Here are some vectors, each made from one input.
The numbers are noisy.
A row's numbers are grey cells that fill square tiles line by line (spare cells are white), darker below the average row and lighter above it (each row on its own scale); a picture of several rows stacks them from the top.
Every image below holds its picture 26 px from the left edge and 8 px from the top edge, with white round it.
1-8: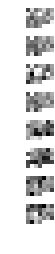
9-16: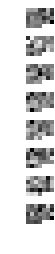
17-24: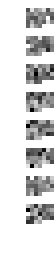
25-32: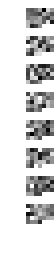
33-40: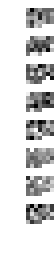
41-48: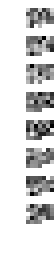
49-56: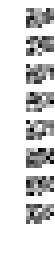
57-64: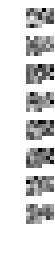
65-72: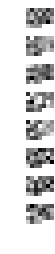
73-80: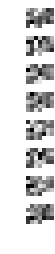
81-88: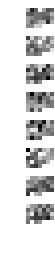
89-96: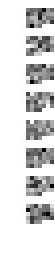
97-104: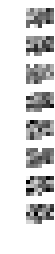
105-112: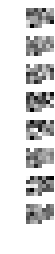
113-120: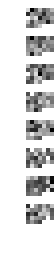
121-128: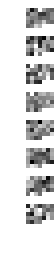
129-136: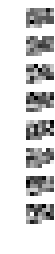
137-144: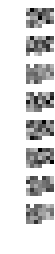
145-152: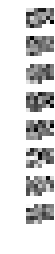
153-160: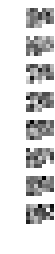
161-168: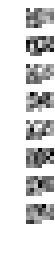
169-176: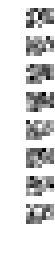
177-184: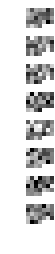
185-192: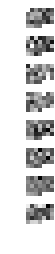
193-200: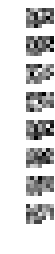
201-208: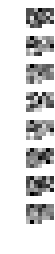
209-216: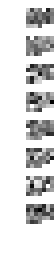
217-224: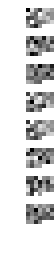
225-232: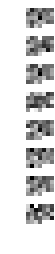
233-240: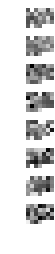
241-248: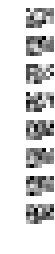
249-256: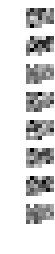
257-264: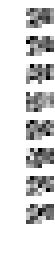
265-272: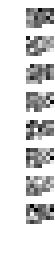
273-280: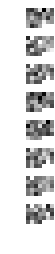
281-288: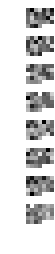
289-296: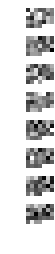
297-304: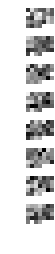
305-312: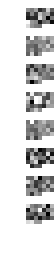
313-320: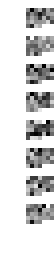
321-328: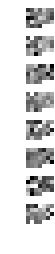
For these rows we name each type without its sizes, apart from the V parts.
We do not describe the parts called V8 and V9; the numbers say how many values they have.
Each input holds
a true/false value, together with either a point on a line and a value of V9, or a value of V8.
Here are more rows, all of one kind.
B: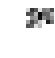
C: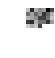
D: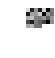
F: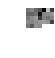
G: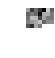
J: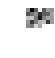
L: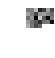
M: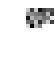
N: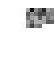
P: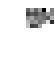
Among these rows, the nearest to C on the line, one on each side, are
D and M.
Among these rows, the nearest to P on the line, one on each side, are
L and M.
